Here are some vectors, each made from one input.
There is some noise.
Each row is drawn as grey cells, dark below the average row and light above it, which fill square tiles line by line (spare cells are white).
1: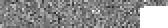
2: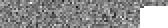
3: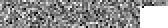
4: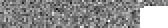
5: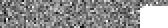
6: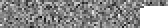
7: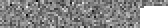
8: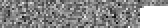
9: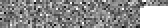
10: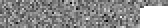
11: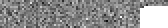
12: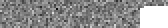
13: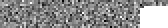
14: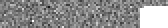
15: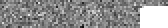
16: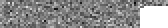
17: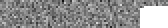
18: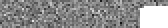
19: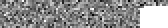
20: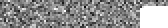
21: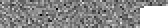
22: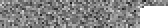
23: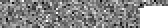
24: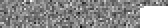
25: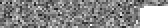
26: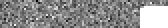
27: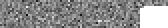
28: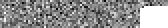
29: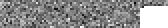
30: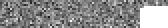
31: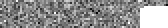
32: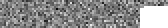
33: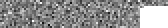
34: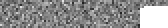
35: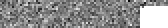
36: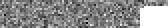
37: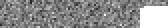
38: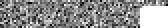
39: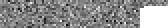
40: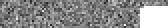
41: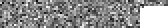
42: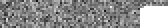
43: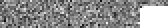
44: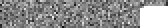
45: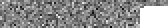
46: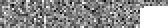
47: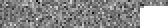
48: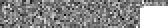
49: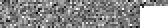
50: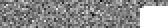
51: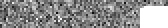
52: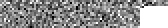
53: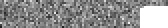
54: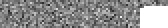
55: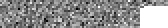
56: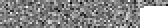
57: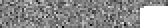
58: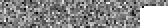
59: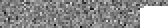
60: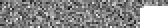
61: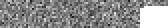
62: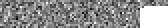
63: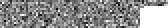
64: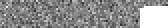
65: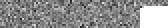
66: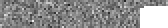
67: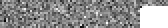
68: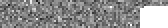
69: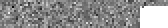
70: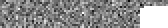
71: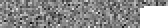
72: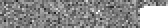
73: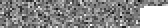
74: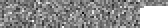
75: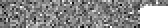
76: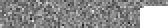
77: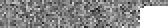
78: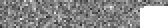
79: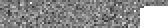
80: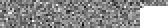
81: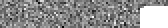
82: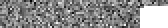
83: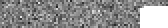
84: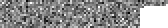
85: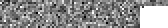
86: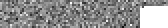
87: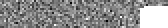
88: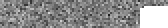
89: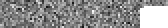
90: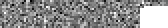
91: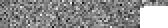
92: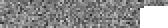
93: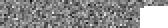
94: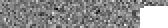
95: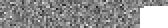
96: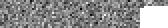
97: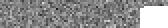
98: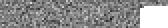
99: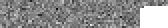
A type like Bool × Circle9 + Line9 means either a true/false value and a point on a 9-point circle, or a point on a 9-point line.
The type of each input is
(Bool × Bool × Bool + Label5) × Line5.
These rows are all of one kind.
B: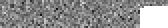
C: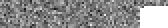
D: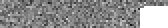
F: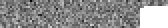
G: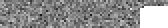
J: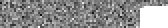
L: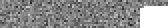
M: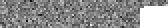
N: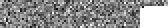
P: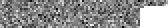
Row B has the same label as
F, J, M and P.
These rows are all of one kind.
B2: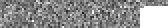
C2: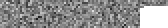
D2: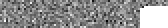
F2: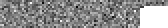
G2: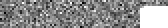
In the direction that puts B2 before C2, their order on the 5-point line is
F2, B2, C2, D2, G2.
